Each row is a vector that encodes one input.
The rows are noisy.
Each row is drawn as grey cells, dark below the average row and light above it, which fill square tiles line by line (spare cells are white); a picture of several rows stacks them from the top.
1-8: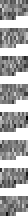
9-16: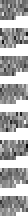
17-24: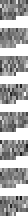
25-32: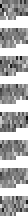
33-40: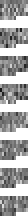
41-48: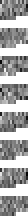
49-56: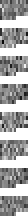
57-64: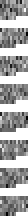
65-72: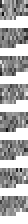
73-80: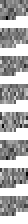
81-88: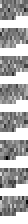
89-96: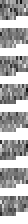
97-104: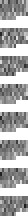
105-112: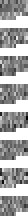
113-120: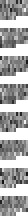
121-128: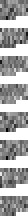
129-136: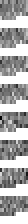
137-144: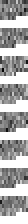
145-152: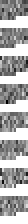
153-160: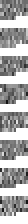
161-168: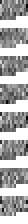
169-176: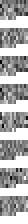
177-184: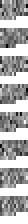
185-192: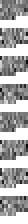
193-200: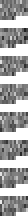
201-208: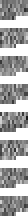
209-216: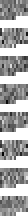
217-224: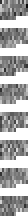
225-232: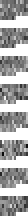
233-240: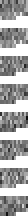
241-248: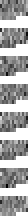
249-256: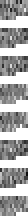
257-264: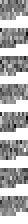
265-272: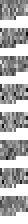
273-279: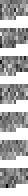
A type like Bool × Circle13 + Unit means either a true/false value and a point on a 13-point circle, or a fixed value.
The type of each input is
Bool × Label5.
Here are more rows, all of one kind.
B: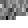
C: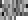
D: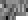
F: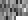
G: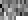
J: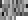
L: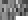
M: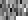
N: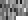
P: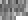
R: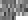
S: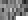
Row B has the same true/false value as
D, L, R and S.
